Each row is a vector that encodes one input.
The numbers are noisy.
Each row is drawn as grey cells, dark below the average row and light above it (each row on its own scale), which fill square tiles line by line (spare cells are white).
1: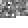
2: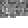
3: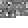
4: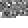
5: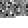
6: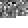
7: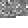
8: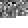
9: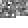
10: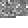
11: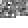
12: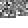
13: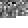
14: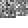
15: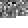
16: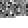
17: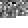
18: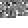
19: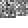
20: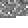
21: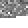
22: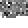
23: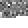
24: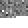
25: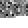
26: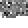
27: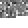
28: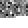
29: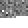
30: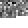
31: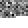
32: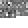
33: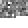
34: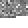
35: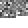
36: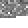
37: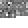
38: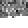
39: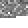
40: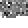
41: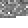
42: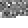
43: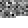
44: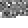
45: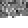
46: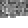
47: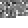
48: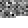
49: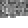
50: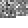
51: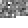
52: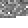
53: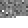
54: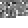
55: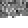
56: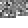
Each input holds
either a point on a 7-point line, or a node of an 8-node tree.
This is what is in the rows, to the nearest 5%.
About 40% of them hold a point on a 7-point line. The rest hold a node of an 8-node tree.
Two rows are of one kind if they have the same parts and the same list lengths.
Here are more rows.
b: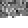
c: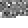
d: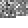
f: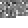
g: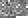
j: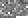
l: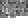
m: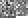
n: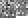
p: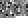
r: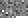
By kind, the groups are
b, c, l, p, r
d, f, g, j, m, n

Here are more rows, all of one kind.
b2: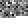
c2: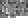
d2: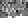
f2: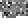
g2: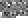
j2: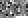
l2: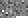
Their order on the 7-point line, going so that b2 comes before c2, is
f2, g2, b2, j2, l2, c2, d2.
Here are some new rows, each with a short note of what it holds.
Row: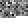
a point on a 7-point line
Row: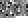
a point on a 7-point line
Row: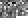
a node of an 8-node tree
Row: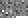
a point on a 7-point line
